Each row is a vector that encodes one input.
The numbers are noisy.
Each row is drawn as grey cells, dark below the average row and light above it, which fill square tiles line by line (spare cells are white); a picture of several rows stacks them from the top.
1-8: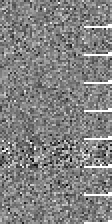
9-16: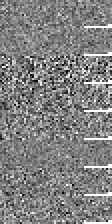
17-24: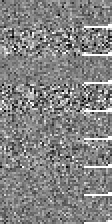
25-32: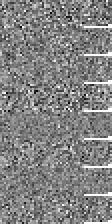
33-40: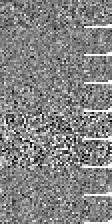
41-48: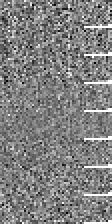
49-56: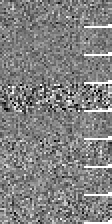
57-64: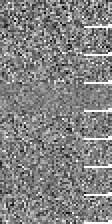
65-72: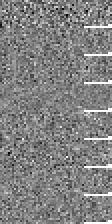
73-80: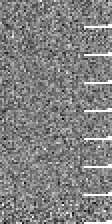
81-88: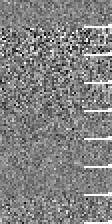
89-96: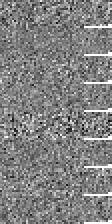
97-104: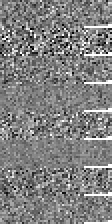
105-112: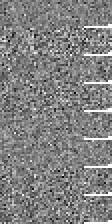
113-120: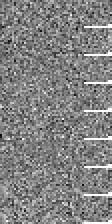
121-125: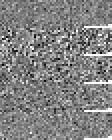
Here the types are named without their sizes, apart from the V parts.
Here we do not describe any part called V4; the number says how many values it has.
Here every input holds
a point on a line, together with either a label, or a point on a line and a value of V4.
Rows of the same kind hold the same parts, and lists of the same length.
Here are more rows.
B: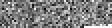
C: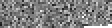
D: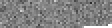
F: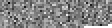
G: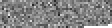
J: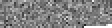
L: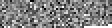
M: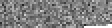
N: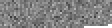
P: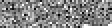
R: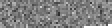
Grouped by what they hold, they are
B, D, F, L, N, R
C, G, J, M, P

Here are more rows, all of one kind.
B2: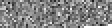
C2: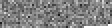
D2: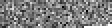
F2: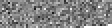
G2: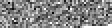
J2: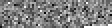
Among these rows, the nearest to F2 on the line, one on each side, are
B2 and D2.
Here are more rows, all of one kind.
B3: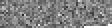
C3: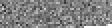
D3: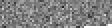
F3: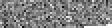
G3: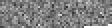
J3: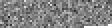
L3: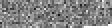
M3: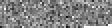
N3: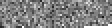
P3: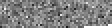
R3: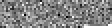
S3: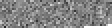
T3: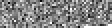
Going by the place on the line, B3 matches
D3 and G3.
